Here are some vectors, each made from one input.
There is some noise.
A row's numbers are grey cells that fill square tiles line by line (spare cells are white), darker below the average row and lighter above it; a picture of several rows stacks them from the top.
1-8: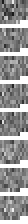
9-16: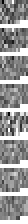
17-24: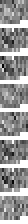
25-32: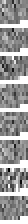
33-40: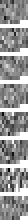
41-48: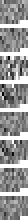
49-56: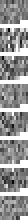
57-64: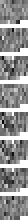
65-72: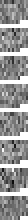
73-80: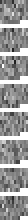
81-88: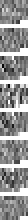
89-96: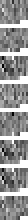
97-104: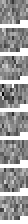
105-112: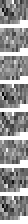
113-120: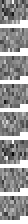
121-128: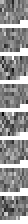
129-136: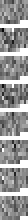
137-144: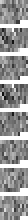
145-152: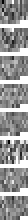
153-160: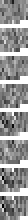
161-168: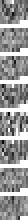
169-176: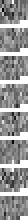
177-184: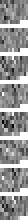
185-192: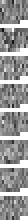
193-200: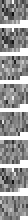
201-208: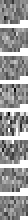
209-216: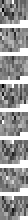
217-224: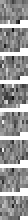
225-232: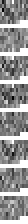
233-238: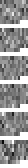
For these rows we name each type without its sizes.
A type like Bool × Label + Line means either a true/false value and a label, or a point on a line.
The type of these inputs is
List(Line).
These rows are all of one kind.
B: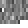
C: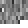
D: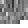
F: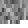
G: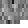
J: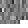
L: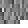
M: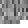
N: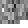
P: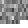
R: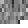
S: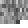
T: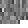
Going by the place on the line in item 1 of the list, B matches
C, J, L and T.
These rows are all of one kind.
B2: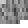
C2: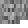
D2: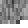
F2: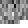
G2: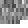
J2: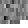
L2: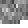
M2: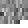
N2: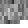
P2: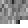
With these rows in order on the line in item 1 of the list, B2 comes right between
F2 and M2.
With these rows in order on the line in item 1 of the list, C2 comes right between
F2 and G2.
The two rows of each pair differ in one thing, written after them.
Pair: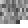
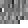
the place on the line in item 1 of the list
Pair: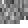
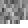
the place on the line in item 1 of the list
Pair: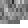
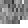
the place on the line in item 2 of the list
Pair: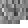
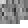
the place on the line in item 2 of the list
